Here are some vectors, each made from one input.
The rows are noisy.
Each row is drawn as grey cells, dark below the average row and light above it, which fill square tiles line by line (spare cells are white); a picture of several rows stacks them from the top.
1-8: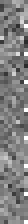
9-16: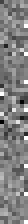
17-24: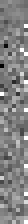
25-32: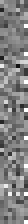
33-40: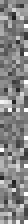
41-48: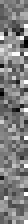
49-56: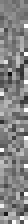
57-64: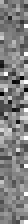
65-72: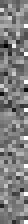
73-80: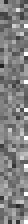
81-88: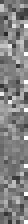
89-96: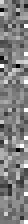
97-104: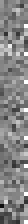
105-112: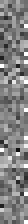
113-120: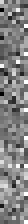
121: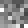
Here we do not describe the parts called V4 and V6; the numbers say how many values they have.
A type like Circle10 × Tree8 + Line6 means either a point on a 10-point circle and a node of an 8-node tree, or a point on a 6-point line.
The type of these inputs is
(Bool × Line5 + V4) × V6.
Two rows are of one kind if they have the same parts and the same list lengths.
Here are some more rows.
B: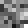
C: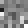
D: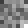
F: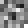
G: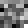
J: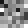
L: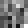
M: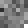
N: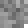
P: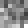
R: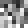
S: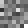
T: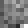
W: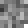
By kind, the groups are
B, C, F, L, N, P, S
D, G, J, M, R, T, W

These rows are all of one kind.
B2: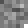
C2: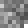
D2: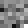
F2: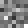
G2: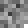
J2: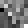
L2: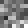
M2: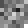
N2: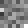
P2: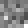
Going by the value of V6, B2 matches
C2, F2, N2 and P2.
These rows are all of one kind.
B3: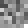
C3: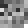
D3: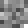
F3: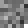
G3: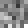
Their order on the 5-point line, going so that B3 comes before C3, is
G3, B3, F3, C3, D3.
